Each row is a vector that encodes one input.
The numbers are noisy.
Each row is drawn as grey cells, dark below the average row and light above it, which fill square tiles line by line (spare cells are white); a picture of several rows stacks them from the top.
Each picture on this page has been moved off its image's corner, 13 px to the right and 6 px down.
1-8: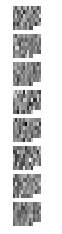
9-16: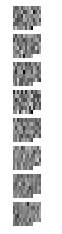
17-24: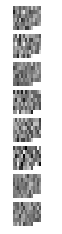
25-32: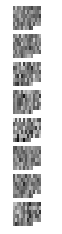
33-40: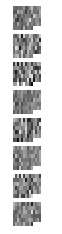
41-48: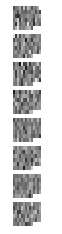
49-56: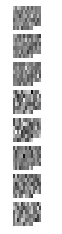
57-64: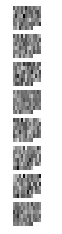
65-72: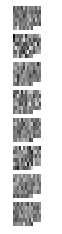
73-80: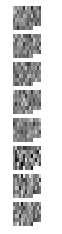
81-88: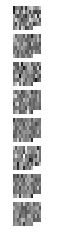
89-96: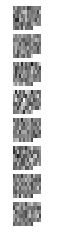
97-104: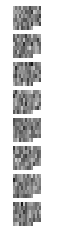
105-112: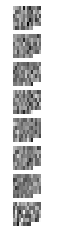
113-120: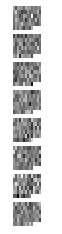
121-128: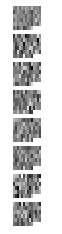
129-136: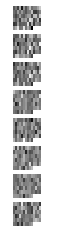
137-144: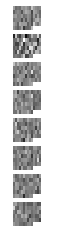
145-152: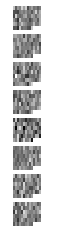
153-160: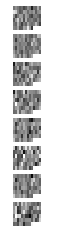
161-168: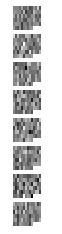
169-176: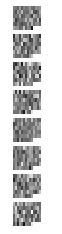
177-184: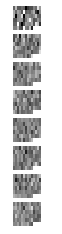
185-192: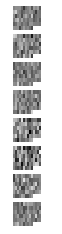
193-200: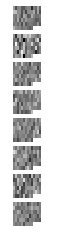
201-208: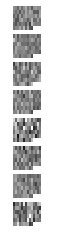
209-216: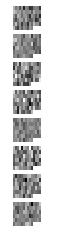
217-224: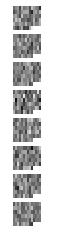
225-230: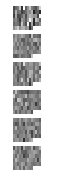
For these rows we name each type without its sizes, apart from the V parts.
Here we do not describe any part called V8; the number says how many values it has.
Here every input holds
a point on a line, together with either a point on a circle, or a value of V8.
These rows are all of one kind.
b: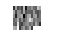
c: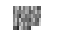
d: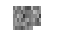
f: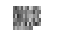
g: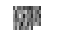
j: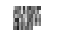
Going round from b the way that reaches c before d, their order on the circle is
b, g, j, f, c, d.
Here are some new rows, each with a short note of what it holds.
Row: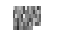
a point on a circle and a point on a line
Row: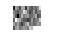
a point on a line and a value of V8
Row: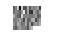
a point on a line and a value of V8
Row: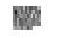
a point on a line and a value of V8
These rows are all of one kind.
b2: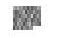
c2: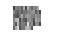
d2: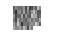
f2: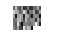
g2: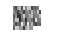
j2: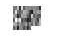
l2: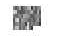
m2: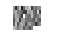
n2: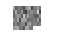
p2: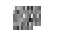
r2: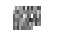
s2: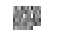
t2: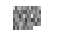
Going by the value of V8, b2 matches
p2, r2, s2 and t2.
